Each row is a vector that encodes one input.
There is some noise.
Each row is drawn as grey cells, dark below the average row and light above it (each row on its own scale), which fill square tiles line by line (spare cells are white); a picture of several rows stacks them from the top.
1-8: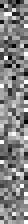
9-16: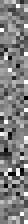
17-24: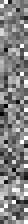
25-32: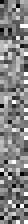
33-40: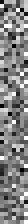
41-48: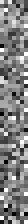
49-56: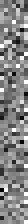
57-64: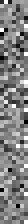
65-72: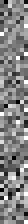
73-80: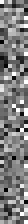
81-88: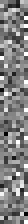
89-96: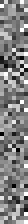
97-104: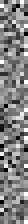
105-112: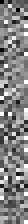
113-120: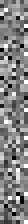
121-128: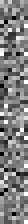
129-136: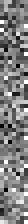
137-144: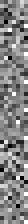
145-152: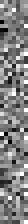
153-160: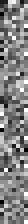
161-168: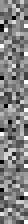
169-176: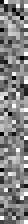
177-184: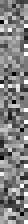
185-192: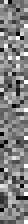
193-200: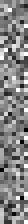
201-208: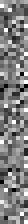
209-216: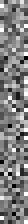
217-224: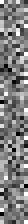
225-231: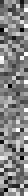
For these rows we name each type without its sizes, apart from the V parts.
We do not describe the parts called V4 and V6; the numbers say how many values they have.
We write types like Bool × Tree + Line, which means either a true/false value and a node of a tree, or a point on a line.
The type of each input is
Bool × Bool × Bool × Line × V4 + (Circle + Unit) × V6.
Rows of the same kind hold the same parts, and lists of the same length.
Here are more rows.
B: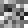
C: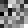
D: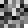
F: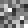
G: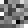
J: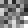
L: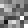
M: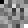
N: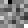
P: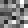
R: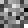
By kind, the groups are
B, C, M, N
D, F, G, R
J, L, P

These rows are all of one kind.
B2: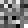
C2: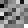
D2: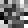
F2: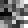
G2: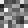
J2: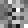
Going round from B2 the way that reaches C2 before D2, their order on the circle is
B2, G2, J2, C2, D2, F2.
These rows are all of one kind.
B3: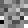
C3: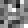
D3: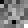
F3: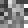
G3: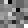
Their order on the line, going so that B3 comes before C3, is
F3, B3, G3, C3, D3.
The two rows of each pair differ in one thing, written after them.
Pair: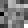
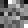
the value of V4
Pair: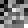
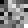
the place on the line
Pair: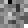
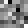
the place on the line
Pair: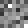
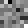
one of the three true/false values
